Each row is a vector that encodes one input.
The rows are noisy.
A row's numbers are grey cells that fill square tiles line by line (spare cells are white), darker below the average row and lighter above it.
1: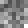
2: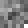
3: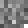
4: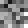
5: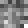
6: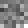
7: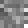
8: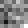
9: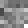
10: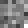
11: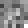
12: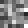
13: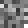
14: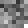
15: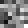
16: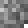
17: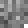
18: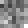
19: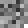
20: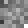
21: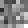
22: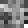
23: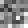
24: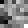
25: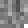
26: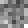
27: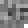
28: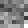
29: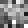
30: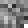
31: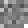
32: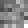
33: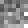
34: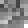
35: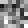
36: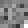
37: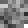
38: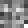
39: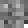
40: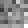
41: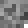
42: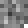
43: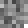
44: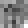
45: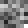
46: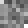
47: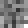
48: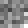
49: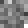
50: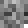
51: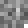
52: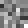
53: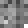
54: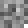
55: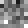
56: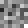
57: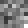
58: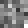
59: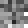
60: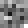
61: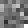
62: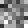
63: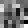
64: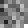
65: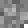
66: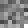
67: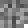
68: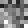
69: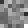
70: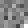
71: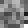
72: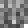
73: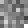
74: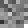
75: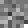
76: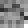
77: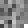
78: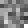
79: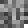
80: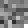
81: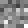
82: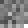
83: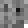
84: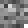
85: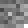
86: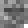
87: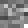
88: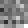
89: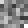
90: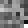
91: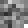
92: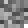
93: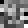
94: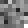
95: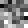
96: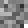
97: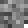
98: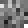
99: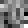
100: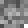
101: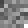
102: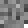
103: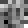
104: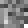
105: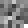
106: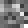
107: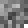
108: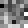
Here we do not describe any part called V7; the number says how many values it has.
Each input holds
a value of V7, together with either a point on a 5-point line, or three true/false values.
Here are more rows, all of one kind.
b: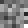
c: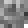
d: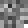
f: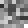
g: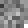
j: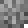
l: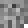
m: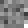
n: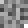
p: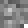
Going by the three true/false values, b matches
d and m.
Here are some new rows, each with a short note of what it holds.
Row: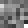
three true/false values and a value of V7
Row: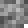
three true/false values and a value of V7
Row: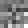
a point on a 5-point line and a value of V7
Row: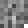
three true/false values and a value of V7
